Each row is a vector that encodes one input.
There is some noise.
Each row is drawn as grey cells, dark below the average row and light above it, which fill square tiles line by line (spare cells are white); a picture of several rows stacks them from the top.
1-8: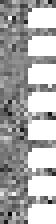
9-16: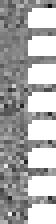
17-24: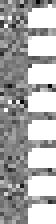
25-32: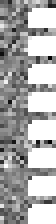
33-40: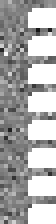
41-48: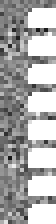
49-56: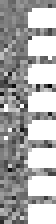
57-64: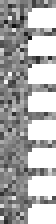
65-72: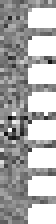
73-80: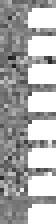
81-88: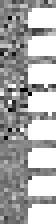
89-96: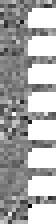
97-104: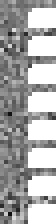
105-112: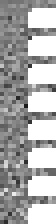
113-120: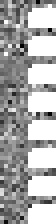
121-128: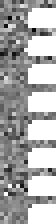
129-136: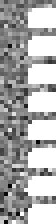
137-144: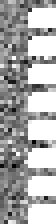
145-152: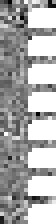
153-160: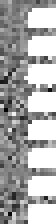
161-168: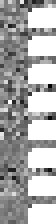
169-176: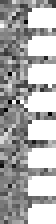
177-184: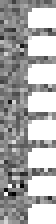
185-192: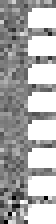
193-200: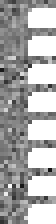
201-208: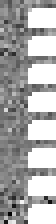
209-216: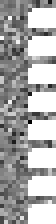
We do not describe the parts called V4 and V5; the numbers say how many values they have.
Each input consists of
a true/false value, together with either a point on an 8-point line, or a value of V4 and a value of V5.
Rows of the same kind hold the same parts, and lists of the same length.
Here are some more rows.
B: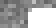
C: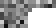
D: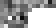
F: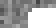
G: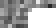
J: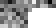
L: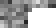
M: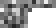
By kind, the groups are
B, C, D, F, J
G, L, M

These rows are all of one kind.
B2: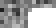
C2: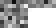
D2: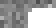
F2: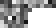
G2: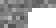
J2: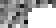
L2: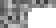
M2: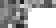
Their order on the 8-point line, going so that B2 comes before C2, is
F2, D2, M2, B2, J2, L2, G2, C2.
